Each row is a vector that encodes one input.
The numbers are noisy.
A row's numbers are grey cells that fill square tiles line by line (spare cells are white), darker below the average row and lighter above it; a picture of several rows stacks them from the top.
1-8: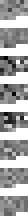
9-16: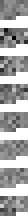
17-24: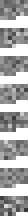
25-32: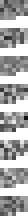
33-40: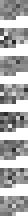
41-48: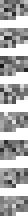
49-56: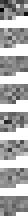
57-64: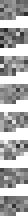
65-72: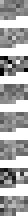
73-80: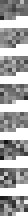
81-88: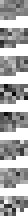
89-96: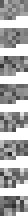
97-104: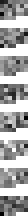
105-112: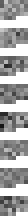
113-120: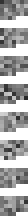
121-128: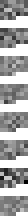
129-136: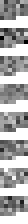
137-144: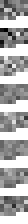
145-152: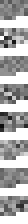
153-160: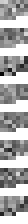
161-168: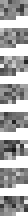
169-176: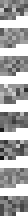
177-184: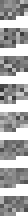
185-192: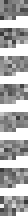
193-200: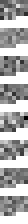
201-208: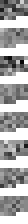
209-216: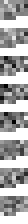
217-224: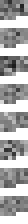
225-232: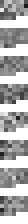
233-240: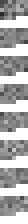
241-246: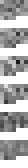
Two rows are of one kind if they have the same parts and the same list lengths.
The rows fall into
3 kinds.
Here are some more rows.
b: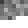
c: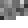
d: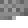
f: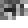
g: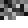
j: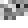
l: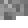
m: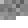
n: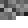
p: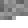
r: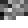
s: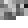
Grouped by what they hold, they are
b, d, j, l, m, n, p, s
c, f, g
r

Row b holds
four true/false values.
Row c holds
one of 11 labels.
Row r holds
a point on a 4-point line and a point on a 5-point line.
